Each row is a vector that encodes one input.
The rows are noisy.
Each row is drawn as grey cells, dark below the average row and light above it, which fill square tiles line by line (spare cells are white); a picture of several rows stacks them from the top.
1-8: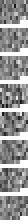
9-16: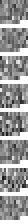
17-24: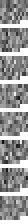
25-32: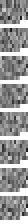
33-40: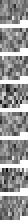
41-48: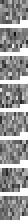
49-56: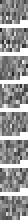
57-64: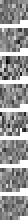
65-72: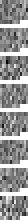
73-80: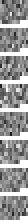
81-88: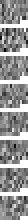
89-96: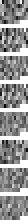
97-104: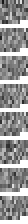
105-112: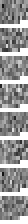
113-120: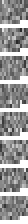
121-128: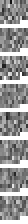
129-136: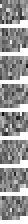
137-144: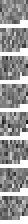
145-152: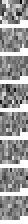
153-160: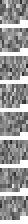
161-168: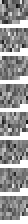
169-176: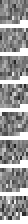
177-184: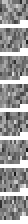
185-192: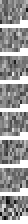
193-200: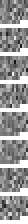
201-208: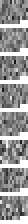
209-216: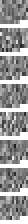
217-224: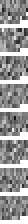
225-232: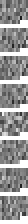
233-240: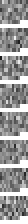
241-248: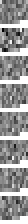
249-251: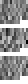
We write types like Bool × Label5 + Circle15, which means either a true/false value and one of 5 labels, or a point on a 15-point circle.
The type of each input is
Bool × Bool × Bool × (Line4 × Line5 + Unit) + List2(Line12).
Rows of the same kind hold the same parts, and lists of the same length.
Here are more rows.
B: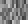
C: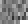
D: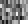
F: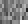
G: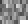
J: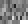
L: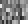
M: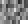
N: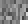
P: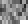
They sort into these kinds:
B, C
D, L
F, N
G, J
M, P

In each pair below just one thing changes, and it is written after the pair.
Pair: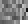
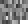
one of the three true/false values
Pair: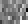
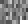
one of the three true/false values
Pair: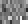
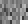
the place on the 5-point line
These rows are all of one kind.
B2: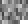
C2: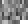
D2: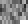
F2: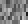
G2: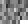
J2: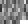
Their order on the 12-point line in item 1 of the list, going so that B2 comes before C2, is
D2, J2, B2, F2, C2, G2.
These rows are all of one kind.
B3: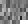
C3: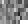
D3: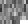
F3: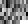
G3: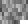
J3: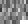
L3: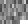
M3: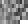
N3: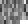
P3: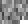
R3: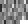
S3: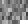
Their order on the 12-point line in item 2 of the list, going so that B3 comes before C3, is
R3, P3, L3, G3, D3, J3, B3, F3, S3, C3, N3, M3.
